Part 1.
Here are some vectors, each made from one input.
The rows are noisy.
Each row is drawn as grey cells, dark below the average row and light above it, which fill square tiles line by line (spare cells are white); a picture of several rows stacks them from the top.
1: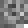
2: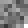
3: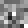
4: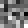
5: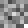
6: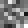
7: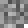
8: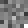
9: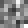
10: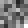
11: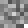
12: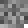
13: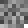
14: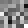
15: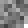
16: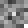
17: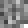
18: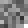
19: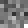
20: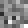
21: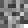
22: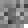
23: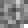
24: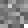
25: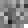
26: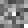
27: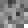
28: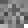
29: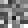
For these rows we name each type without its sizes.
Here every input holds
three true/false values.
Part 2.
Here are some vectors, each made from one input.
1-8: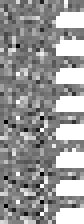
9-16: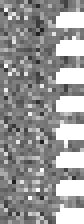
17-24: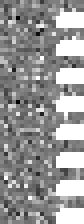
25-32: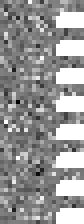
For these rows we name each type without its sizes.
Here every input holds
either a fixed value, or three true/false values.
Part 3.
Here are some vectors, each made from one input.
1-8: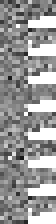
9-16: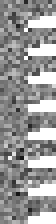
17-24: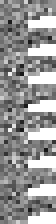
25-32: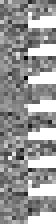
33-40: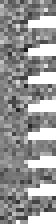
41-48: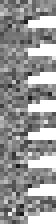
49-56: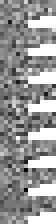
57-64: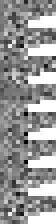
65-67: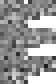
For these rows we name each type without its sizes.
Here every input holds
either a fixed value, or a point on each of two lines.
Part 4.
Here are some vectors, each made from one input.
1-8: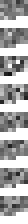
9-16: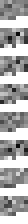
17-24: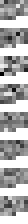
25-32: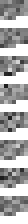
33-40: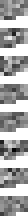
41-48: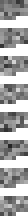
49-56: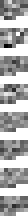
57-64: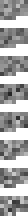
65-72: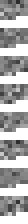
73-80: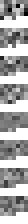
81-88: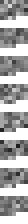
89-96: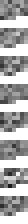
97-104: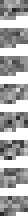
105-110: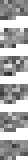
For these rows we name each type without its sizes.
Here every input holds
a point on a line.
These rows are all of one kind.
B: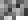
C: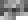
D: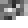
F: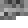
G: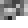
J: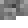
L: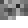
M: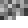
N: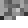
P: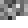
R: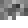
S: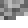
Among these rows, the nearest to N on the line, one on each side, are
L and R.
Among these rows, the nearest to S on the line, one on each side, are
C and G.
